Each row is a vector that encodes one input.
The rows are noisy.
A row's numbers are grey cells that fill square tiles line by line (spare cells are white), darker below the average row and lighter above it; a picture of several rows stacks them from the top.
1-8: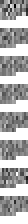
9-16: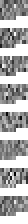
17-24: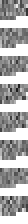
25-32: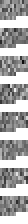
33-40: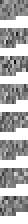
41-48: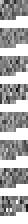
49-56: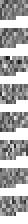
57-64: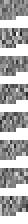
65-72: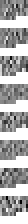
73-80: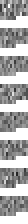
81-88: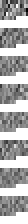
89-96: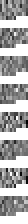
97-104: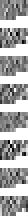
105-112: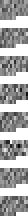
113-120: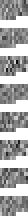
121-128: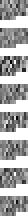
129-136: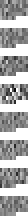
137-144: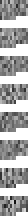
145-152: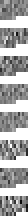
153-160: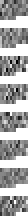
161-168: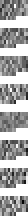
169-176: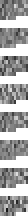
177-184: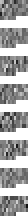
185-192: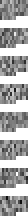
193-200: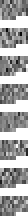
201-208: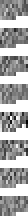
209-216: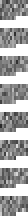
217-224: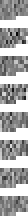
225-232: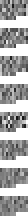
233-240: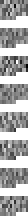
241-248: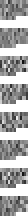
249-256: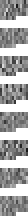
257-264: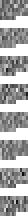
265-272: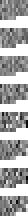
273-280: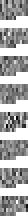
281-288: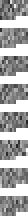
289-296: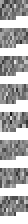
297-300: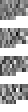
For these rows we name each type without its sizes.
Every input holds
either a point on a circle, or a node of a tree, or a list of items, each a point on a line and a true/false value.
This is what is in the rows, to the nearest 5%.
About 10% of them hold a point on a circle. About 30% of them hold a node of a tree. The rest are lists of items, each a point on a line and a true/false value.
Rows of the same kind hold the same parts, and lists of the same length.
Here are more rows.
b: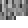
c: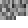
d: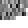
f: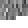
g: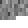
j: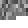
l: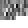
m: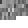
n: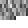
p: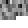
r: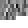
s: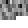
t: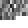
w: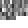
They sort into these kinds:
b, c, n, w
d, g, m
f, l, r
j, t
p, s

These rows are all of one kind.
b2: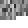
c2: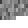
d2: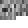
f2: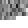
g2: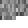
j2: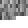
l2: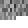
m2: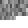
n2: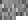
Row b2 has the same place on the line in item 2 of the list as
d2 and m2.
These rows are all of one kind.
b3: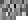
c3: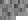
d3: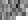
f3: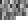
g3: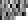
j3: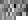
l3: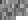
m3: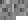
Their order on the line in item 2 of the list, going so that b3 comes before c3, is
j3, d3, b3, f3, l3, m3, g3, c3.
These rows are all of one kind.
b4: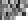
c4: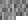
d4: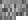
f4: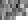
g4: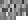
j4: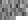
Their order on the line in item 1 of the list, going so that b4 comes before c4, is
b4, f4, j4, g4, c4, d4.
